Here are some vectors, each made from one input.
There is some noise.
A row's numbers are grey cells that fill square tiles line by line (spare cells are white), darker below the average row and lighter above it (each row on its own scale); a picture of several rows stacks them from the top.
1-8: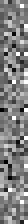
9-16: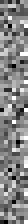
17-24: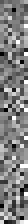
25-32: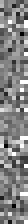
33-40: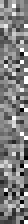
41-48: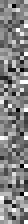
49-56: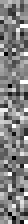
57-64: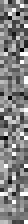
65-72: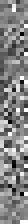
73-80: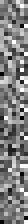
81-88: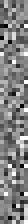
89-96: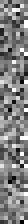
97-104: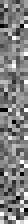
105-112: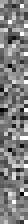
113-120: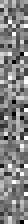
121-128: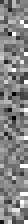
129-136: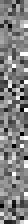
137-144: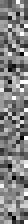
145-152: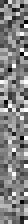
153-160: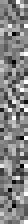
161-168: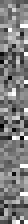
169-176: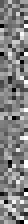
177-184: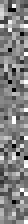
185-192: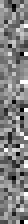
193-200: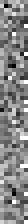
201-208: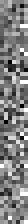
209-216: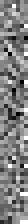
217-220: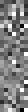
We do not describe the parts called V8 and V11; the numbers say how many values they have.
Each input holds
a point on a 7-point line and a value of V8, together with either a point on a 5-point line, or a value of V11.
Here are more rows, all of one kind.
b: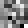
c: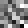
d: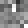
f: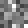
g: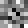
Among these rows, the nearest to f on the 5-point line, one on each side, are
b and d.
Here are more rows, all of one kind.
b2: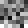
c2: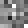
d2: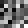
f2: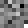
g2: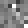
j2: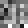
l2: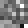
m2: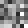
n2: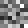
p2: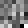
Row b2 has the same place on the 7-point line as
c2, j2, m2 and p2.
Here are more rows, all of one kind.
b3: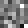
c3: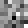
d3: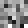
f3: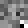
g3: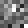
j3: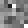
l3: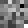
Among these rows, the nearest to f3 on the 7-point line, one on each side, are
b3 and j3.
